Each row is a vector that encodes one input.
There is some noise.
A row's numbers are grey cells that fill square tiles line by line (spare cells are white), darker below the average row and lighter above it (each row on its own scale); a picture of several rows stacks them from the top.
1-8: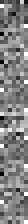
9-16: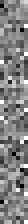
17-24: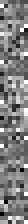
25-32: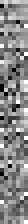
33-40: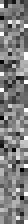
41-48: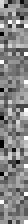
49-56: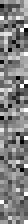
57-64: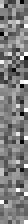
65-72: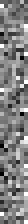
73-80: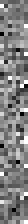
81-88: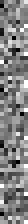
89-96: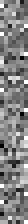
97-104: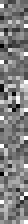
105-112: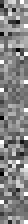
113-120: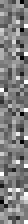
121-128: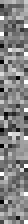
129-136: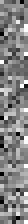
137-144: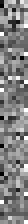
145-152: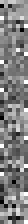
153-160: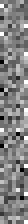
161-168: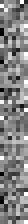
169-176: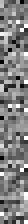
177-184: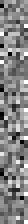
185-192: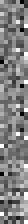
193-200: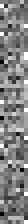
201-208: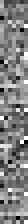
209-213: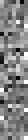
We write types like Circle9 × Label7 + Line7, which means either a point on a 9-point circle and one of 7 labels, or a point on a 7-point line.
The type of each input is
Line5 + Line9.
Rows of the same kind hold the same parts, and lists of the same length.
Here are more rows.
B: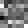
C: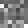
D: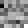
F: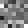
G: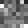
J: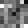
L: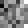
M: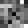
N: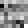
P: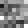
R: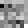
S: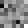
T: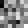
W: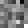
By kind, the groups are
B, C, F, G, J, M, W
D, L, N, P, R, S, T

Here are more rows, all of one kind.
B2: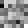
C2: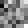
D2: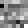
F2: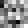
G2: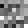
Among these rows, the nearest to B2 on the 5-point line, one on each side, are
C2 and D2.
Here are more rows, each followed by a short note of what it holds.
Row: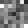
a point on a 9-point line
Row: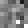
a point on a 9-point line
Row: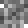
a point on a 9-point line
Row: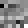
a point on a 5-point line
